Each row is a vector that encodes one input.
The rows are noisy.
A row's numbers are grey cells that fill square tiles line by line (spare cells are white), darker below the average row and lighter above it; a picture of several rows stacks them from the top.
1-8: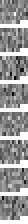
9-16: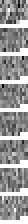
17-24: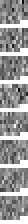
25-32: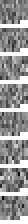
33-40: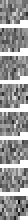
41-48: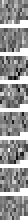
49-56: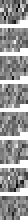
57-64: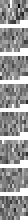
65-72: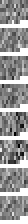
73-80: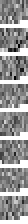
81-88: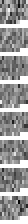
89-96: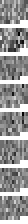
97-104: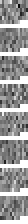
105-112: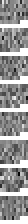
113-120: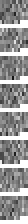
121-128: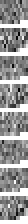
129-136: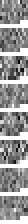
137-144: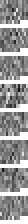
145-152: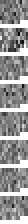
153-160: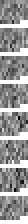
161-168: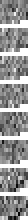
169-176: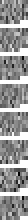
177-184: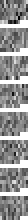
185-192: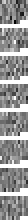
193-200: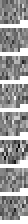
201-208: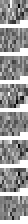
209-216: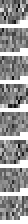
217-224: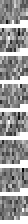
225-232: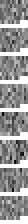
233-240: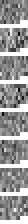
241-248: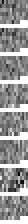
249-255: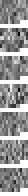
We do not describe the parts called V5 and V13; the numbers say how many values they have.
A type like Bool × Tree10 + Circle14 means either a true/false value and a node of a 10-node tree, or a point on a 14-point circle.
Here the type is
(Bool × V5 + Label6) × V13 + Label10.
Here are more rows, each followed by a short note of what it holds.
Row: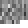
one of 6 labels and a value of V13
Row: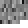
a true/false value, a value of V5 and a value of V13
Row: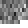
one of 6 labels and a value of V13
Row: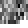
one of 10 labels
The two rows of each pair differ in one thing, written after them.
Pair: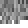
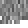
the value of V13
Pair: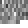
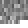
the value of V5
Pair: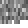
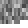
the true/false value
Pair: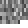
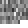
the true/false value
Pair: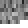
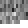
the true/false value
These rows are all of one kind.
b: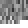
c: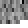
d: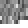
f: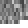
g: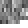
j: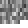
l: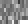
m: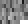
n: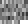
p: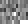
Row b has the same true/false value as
n and p.
